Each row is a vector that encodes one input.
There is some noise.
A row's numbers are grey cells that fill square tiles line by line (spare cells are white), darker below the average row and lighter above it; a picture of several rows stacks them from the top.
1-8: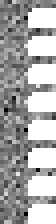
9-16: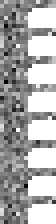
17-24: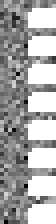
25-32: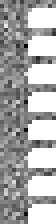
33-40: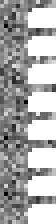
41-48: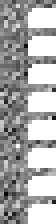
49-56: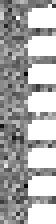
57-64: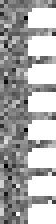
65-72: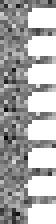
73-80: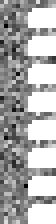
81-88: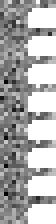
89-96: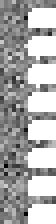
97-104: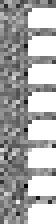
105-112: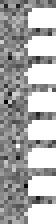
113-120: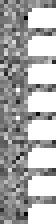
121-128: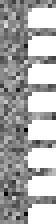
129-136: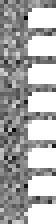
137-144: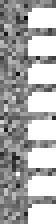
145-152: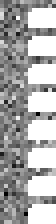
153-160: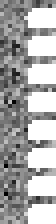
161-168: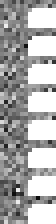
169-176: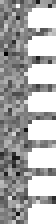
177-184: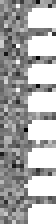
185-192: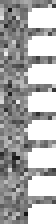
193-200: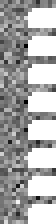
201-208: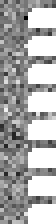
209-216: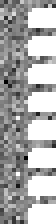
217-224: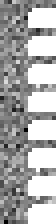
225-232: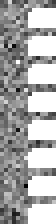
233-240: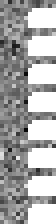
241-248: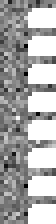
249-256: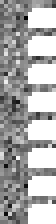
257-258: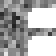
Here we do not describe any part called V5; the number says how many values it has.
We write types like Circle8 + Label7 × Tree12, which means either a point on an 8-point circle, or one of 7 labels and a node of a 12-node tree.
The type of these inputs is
(Bool × Label10 + Label7) × V5.
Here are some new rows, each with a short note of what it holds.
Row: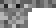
one of 10 labels, a true/false value and a value of V5
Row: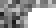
one of 7 labels and a value of V5
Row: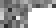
one of 10 labels, a true/false value and a value of V5
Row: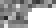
one of 7 labels and a value of V5
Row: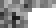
one of 7 labels and a value of V5
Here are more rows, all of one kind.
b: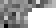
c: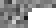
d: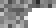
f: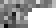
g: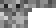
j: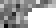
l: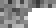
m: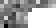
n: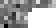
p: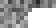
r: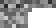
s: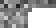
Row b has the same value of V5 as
f, j, m and n.
